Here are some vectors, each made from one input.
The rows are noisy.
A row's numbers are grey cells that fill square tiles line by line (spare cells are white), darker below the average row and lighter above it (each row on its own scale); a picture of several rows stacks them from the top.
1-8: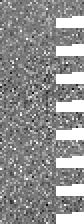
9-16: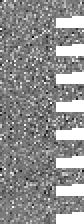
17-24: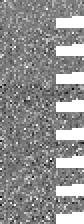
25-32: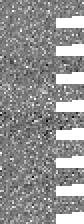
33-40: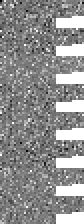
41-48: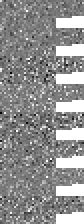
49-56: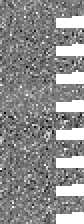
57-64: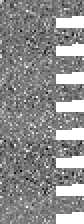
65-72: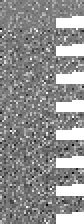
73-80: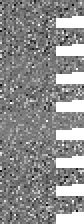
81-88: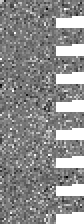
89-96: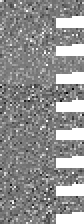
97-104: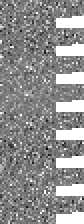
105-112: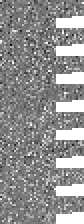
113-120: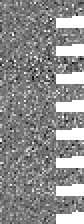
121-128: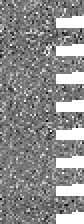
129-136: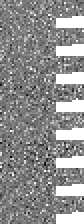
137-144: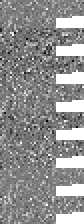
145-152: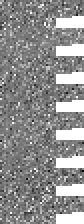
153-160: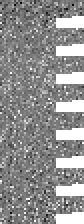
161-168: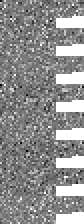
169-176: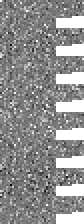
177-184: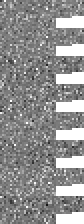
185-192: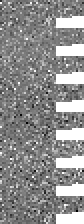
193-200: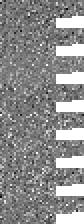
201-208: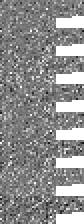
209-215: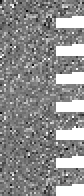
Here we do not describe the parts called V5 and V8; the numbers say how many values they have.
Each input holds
a true/false value, together with either a point on a 4-point line, or a point on a 6-point line, a value of V5 and a value of V8.
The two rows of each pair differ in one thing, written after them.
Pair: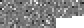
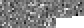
the value of V8
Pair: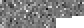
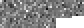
the value of V8
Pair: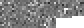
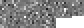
the value of V8
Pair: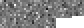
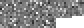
the value of V8
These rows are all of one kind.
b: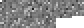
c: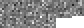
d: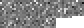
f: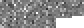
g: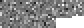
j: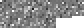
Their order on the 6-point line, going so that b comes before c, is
d, b, f, g, c, j.
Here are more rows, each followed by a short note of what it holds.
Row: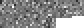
a point on a 4-point line and a true/false value
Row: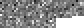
a point on a 6-point line, a true/false value, a value of V5 and a value of V8
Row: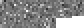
a point on a 6-point line, a true/false value, a value of V5 and a value of V8
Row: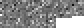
a point on a 6-point line, a true/false value, a value of V5 and a value of V8
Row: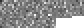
a point on a 4-point line and a true/false value
